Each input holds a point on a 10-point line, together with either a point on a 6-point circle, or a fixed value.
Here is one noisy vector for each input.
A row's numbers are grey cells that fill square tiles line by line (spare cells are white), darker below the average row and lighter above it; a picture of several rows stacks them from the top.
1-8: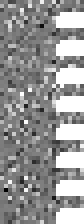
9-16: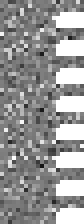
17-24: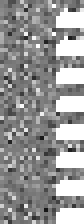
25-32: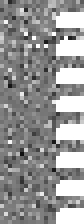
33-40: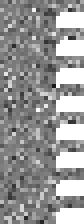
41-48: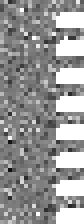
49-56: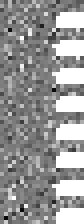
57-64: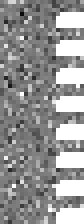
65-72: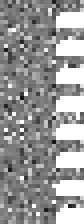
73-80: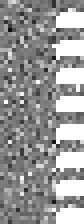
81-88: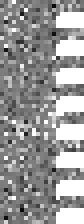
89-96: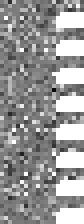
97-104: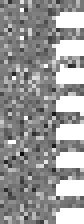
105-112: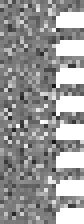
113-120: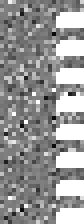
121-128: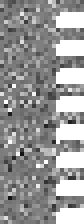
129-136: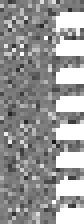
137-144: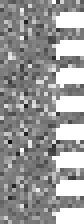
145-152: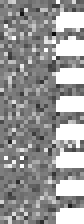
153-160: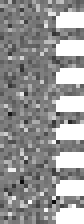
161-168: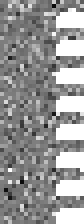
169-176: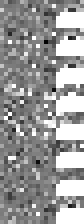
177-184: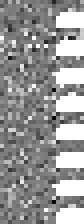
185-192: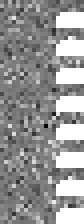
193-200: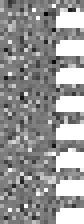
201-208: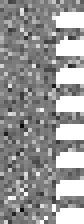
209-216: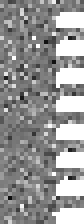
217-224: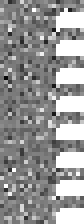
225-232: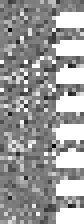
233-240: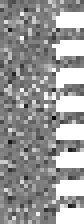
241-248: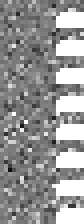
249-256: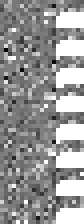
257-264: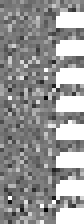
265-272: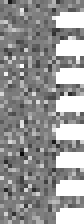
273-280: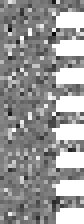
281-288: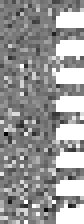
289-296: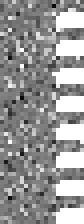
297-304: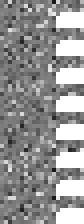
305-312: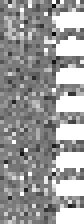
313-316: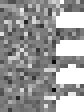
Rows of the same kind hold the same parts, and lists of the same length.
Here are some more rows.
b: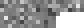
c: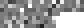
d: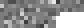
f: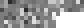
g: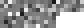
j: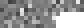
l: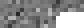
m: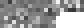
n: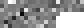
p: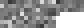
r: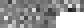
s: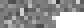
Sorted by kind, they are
b, c, d, f, j, m, p, r, s
g, l, n

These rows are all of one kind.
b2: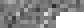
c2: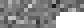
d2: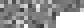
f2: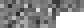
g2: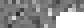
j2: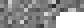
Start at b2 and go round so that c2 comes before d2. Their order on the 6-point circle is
b2, c2, f2, g2, d2, j2.
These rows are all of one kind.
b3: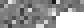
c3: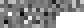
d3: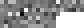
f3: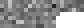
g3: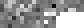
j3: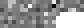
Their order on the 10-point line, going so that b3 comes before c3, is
f3, j3, g3, b3, c3, d3.
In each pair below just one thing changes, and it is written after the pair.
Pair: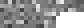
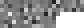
the place on the 10-point line
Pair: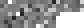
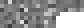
the place on the 10-point line
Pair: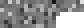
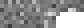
the place on the 10-point line
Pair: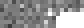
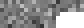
the place on the 10-point line
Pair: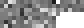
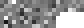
the place on the 6-point circle
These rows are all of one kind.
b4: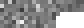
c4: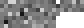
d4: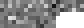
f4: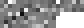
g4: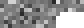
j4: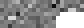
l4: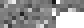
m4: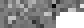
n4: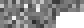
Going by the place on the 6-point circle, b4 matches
c4 and d4.
